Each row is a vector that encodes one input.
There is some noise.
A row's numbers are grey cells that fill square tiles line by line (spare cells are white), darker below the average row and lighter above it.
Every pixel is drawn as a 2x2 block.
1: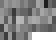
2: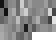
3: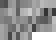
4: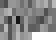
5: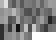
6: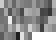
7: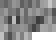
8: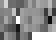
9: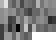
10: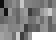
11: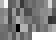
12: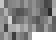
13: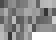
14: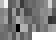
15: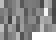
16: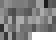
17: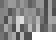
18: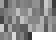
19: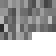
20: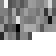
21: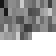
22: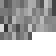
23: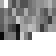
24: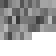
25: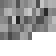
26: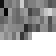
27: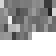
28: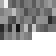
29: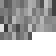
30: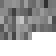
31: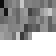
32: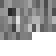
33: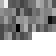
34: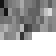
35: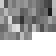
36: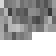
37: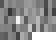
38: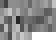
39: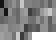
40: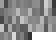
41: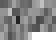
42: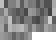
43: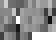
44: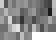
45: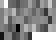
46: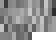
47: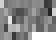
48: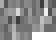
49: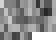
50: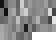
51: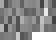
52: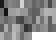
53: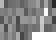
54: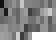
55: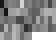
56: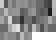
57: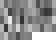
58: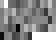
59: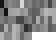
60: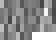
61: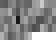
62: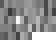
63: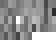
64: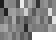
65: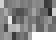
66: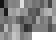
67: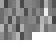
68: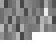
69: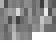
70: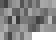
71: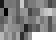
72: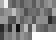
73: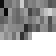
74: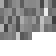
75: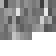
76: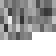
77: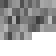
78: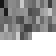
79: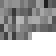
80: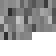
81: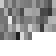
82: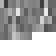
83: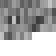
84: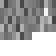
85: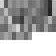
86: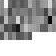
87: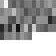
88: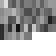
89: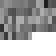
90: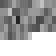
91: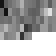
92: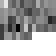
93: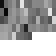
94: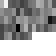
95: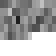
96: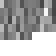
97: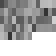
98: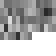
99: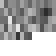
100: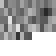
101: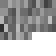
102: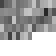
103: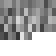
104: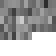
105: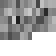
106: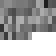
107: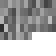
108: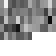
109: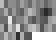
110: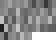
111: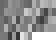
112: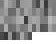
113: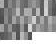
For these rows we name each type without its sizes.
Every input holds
a label, together with either a label, or a node of a tree.
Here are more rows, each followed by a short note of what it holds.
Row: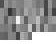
two labels
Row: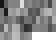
a label and a node of a tree
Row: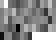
two labels
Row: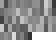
two labels
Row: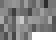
a label and a node of a tree
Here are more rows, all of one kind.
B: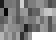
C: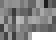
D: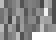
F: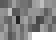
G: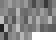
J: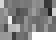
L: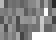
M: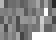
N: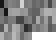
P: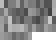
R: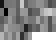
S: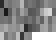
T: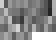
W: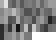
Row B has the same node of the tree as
J, L, M and R.
